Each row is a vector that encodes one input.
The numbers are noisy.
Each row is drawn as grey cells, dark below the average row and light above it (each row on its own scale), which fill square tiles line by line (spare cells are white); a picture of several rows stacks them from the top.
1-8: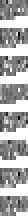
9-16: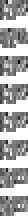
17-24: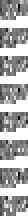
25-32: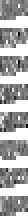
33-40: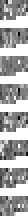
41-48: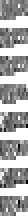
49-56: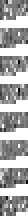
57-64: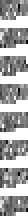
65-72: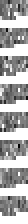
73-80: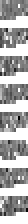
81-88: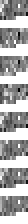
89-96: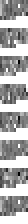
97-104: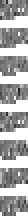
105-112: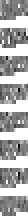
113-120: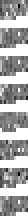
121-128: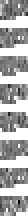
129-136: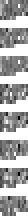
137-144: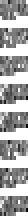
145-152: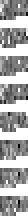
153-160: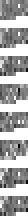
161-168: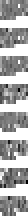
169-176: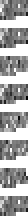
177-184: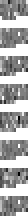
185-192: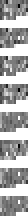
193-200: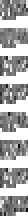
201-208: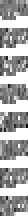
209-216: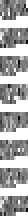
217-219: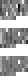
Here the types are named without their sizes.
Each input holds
a point on a line.
